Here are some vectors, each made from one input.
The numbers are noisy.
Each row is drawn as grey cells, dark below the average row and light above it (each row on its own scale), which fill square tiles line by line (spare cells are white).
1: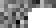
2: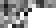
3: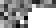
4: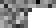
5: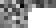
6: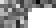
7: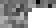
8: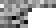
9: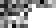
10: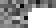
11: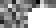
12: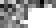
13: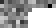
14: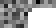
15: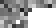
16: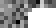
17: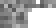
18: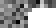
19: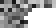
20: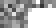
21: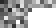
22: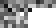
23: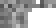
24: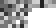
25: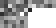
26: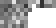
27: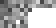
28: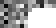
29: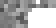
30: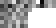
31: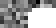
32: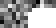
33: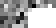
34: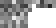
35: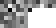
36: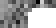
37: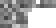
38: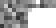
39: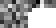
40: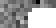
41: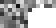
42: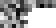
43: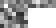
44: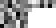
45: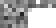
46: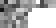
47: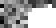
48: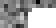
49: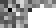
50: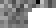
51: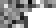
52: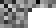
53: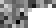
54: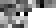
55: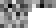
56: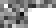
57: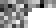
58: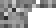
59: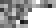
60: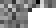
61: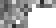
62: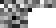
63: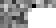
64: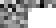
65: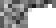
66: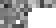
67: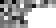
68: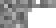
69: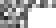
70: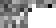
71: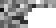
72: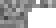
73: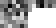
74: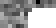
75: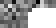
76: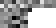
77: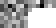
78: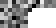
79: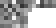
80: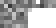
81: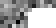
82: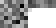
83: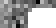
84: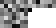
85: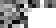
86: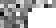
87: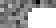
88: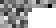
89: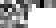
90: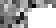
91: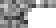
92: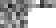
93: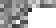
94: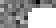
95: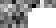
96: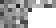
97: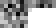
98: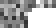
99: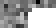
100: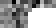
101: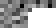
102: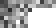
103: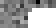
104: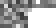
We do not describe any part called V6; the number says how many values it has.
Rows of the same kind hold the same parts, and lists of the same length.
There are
2 kinds of row.
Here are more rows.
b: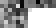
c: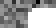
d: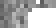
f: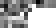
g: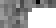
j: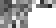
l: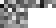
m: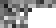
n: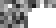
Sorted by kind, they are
b, c, g
d, f, j, l, m, n

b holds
one of 5 labels and a value of V6.
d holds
one of 5 labels and a point on a 5-point line.
